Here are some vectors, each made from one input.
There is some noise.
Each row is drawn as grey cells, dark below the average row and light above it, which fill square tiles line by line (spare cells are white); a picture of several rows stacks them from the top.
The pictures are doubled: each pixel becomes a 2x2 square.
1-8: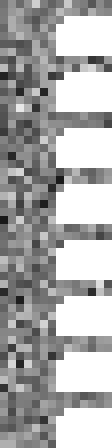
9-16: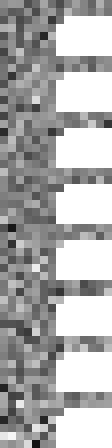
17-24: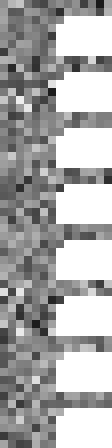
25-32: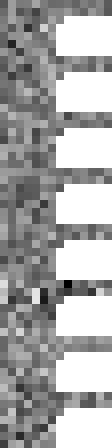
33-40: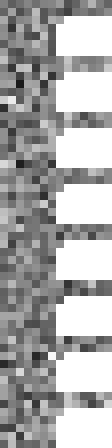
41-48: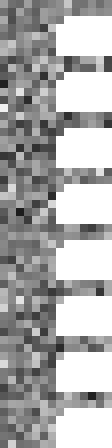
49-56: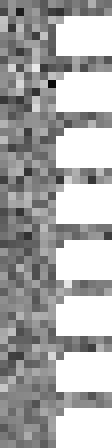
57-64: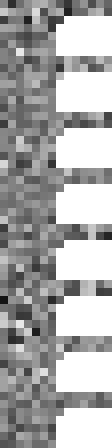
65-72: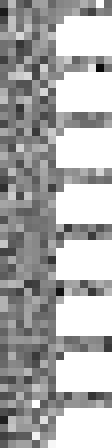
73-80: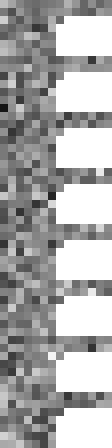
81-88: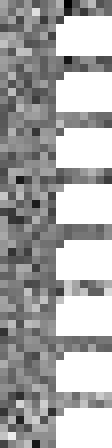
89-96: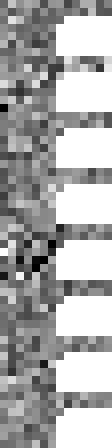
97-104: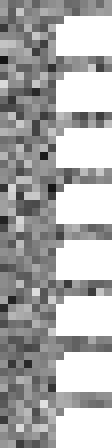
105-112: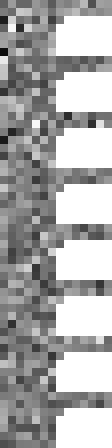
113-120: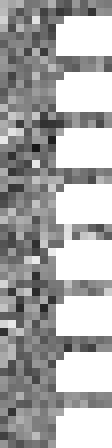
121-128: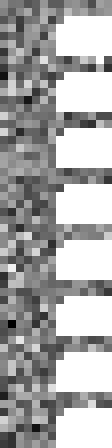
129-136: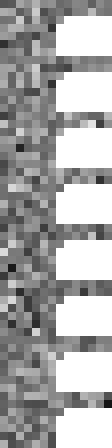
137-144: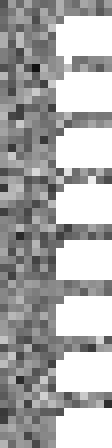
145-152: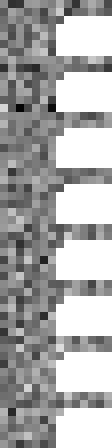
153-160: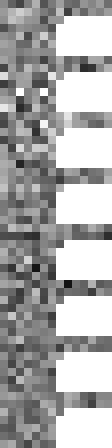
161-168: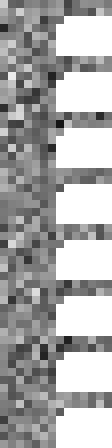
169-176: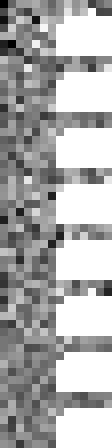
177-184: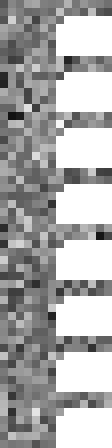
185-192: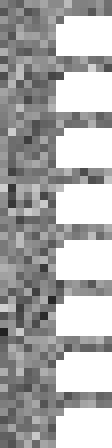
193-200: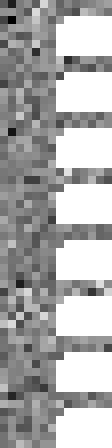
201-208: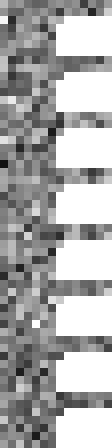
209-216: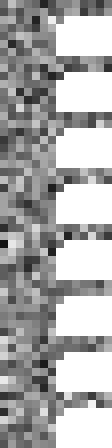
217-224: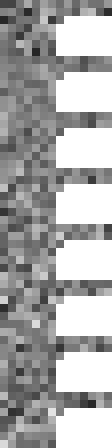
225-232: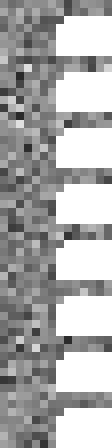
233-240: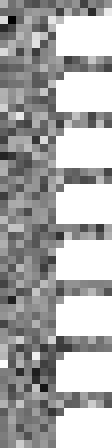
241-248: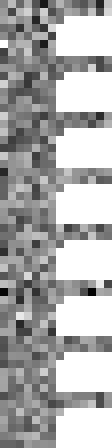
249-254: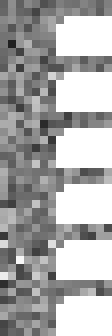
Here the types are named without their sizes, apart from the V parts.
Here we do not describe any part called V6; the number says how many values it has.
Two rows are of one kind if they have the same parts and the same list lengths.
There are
3 kinds of row.
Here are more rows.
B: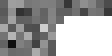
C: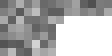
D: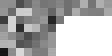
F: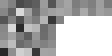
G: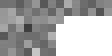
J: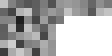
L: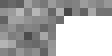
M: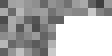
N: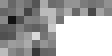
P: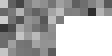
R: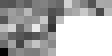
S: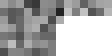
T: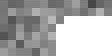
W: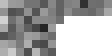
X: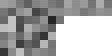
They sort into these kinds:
B
C, G, L, M, N, P, T, W
D, F, J, R, S, X

